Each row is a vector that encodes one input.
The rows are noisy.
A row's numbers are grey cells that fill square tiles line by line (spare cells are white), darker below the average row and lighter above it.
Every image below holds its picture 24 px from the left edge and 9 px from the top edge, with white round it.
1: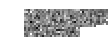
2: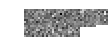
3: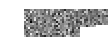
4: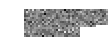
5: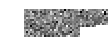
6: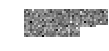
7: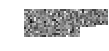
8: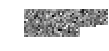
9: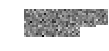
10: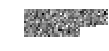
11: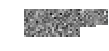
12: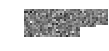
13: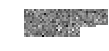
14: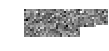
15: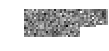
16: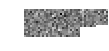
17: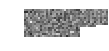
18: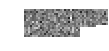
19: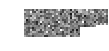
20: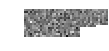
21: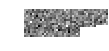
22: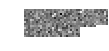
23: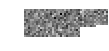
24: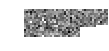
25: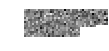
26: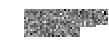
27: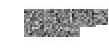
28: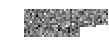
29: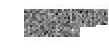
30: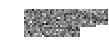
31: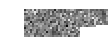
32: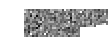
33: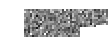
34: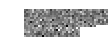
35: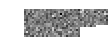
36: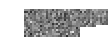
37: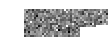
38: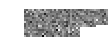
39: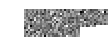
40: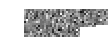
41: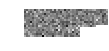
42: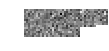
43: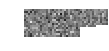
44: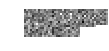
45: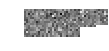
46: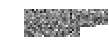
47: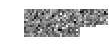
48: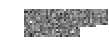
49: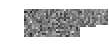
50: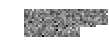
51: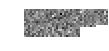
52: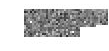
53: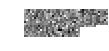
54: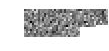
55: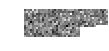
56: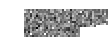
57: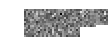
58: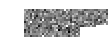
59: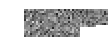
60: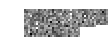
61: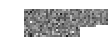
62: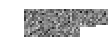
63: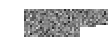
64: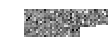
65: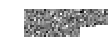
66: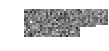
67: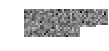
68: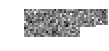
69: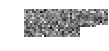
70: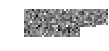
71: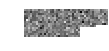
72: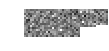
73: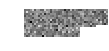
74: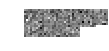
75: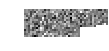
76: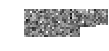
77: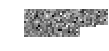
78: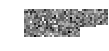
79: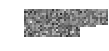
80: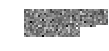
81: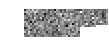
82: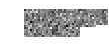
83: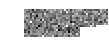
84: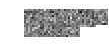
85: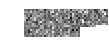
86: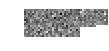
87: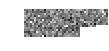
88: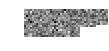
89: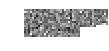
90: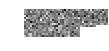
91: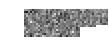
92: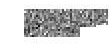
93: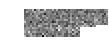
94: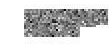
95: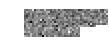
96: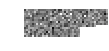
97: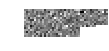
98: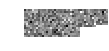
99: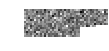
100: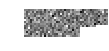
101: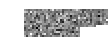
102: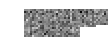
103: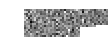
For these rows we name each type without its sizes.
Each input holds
a point on a line and a true/false value, together with either a fixed value, or a node of a tree.
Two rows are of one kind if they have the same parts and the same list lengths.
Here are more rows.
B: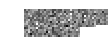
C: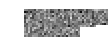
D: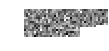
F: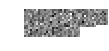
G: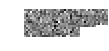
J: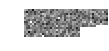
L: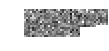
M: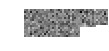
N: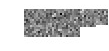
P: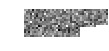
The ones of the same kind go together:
B, C, D, F, G, M
J, L, N, P

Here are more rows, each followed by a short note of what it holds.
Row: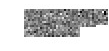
a point on a line, a node of a tree and a true/false value
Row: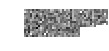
a point on a line and a true/false value
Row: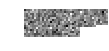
a point on a line, a node of a tree and a true/false value
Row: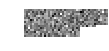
a point on a line, a node of a tree and a true/false value
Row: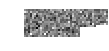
a point on a line and a true/false value
